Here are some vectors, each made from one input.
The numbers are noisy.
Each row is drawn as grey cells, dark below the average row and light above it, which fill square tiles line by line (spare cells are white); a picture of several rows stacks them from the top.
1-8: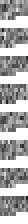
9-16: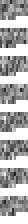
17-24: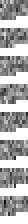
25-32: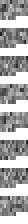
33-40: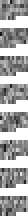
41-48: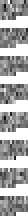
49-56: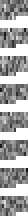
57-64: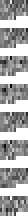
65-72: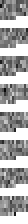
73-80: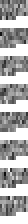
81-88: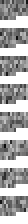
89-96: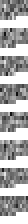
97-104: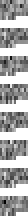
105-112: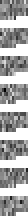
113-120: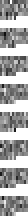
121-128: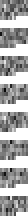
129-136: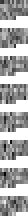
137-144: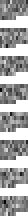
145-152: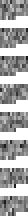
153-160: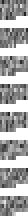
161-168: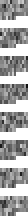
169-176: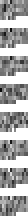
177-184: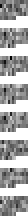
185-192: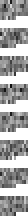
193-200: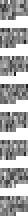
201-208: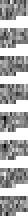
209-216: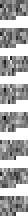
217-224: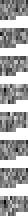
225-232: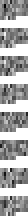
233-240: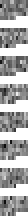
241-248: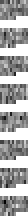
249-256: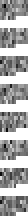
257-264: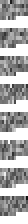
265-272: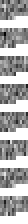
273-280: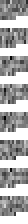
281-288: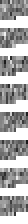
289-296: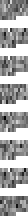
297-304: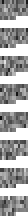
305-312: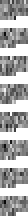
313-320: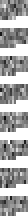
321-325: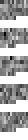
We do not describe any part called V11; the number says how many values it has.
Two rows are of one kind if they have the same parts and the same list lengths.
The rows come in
3 kinds.
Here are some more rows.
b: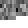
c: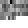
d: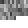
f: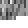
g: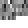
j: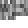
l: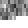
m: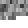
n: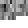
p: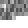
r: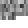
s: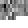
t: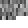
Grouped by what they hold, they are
b, d, t
c, g, j, m, n, r, s
f, l, p

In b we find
one of 5 labels and one of 10 labels.
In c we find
three values of V11.
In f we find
one of 5 labels and a point on a 9-point line.
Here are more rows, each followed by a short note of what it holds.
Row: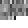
one of 5 labels and a point on a 9-point line
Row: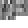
three values of V11
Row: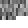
one of 5 labels and one of 10 labels
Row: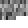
one of 5 labels and one of 10 labels
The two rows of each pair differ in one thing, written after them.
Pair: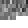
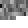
the label
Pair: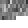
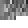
the place on the 9-point line
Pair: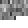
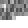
the label
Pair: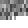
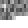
the place on the 9-point line
